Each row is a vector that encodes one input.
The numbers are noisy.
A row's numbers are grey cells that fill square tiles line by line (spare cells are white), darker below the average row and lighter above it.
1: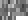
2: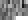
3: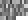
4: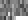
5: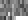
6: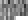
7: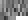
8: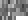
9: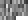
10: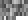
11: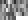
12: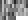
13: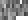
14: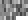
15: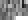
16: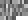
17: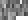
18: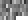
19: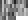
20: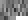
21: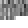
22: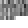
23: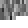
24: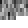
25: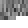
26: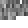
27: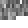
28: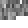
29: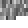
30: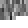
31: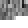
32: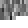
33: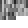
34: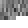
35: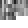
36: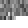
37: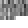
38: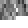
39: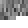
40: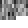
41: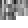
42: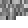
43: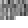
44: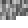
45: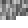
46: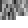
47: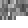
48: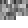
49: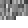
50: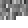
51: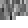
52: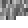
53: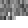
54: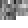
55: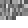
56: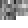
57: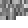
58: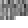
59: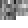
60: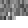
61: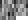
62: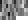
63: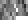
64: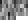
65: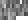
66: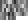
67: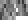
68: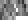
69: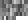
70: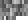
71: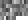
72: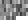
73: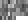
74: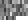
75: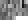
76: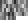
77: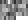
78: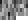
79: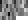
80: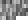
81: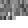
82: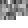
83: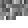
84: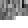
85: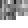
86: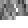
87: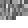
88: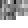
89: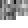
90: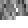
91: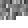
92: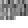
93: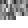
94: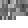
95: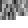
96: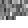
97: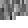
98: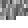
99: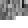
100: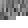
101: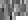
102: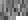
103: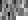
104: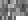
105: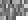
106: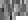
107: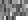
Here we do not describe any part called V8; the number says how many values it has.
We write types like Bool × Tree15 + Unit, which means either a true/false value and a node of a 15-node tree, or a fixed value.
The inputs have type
Bool × Circle11 + V8.
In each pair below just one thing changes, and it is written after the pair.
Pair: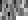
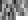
the place on the 11-point circle
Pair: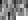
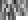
the place on the 11-point circle
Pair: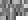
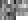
the true/false value
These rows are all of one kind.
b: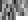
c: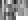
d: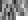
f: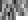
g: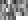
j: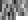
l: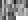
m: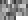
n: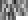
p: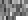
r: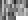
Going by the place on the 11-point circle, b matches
d, f, j and p.
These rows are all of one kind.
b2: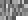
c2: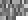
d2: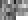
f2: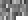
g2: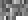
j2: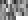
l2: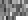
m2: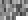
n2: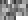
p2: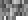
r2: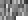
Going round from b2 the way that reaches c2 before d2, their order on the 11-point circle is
b2, c2, d2, n2, j2, m2, l2, p2, g2, f2, r2.
